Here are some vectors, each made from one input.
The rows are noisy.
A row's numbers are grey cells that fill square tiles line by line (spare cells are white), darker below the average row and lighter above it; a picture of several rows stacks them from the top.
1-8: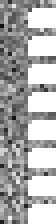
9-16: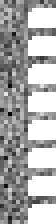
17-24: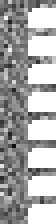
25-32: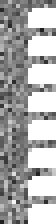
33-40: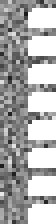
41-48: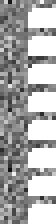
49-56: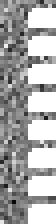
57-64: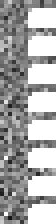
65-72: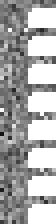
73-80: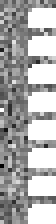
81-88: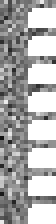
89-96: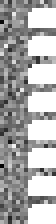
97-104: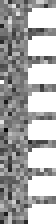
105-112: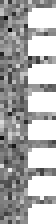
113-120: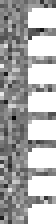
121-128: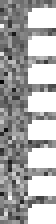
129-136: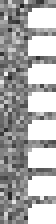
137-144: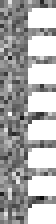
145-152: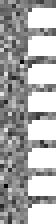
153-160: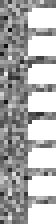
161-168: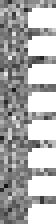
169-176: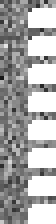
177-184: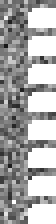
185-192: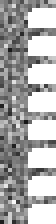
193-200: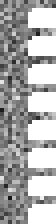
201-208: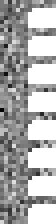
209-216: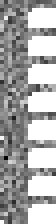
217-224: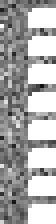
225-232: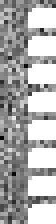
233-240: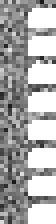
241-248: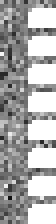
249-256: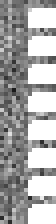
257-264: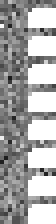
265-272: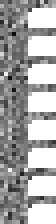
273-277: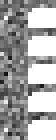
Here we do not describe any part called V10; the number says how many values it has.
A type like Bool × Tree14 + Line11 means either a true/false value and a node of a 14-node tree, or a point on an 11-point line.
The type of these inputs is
Line11 × (Line15 + V10).
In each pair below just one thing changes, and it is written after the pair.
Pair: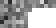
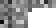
the place on the 11-point line
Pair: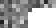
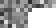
the value of V10
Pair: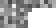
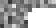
the value of V10
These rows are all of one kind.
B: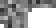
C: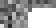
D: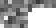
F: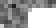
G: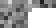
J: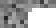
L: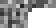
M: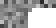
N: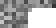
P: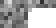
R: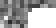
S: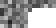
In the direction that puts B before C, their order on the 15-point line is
N, R, S, F, B, D, C, J, M, G, P, L.
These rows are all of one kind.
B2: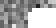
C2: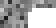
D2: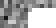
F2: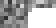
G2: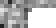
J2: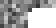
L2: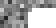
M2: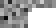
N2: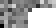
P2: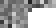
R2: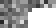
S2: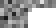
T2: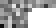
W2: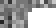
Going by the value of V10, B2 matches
C2, L2 and W2.
